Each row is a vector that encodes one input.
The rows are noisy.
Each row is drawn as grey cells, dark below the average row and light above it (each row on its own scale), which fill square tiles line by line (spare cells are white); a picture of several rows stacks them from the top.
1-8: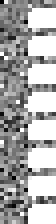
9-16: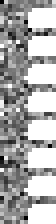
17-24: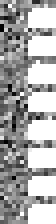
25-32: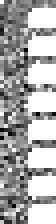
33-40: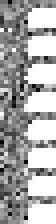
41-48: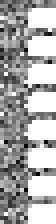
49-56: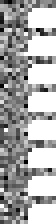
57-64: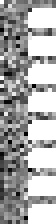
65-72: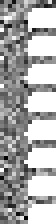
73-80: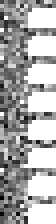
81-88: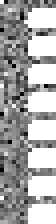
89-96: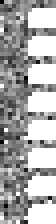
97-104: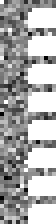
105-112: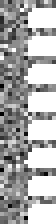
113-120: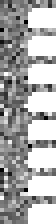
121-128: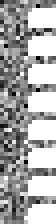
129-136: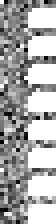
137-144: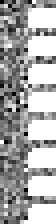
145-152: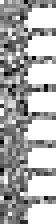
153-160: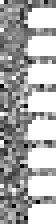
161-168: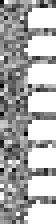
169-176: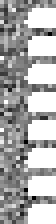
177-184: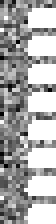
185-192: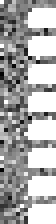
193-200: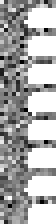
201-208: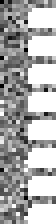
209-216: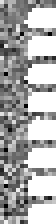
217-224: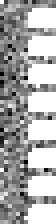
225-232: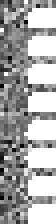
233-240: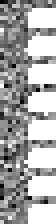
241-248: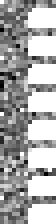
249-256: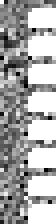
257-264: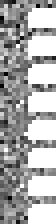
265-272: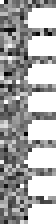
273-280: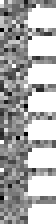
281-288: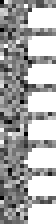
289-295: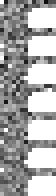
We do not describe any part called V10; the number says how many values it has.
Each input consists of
a list of up to two items, each one of 5 labels and a value of V10.
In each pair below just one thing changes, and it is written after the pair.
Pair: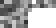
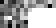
the value of V10 in item 1 of the list
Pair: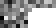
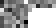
the value of V10 in item 1 of the list
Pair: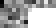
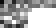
the value of V10 in item 1 of the list
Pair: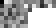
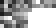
the value of V10 in item 2 of the list
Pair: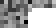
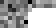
the label in item 2 of the list
